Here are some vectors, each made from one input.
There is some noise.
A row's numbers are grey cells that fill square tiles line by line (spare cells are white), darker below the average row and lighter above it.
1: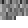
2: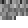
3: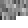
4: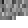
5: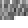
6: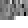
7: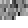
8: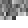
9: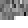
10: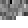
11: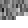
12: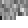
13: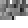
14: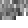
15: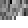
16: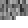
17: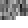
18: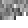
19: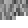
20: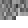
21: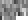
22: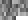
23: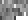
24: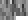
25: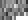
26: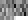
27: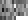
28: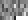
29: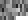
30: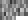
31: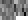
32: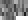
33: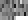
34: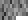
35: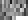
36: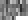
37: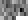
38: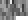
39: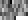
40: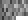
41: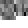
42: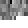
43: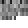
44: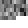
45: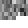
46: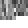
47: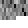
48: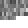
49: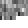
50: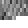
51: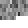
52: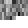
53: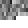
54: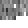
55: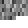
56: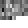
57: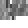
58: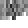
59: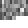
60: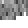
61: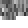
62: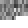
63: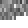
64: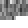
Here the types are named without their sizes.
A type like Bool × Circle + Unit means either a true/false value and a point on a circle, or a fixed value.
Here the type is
(Bool × Bool × Bool + Unit) × Circle.
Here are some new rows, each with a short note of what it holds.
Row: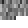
a point on a circle
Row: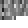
a point on a circle and three true/false values
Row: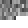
a point on a circle
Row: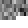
a point on a circle
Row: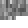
a point on a circle and three true/false values
